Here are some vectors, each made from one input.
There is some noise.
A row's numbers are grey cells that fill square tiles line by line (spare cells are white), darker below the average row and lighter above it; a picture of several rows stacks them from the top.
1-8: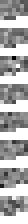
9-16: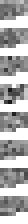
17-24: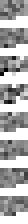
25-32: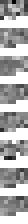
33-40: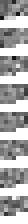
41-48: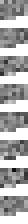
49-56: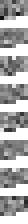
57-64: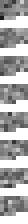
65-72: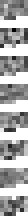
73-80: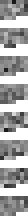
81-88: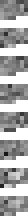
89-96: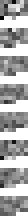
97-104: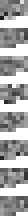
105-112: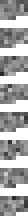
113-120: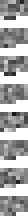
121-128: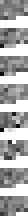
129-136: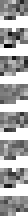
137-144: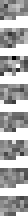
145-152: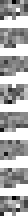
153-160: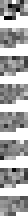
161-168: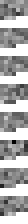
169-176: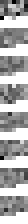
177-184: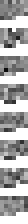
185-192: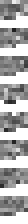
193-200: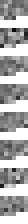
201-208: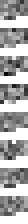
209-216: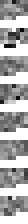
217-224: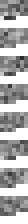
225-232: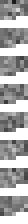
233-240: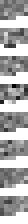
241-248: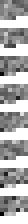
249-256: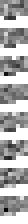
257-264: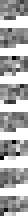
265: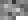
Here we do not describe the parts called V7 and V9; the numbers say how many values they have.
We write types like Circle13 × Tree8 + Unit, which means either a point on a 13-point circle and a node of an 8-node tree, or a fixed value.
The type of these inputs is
(Line8 + V7) × V9 + List2(Line4 × Line5).
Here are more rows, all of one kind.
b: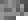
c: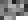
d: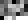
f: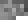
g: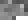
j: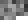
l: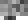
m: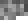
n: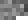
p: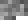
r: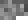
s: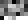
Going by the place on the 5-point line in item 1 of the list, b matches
c, j, m and s.
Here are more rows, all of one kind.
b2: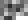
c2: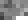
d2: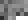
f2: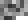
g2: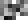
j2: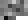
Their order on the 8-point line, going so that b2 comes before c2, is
b2, g2, c2, d2, f2, j2.
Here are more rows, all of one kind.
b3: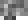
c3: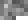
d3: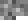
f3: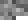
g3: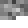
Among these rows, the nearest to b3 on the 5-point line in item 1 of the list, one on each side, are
c3 and d3.
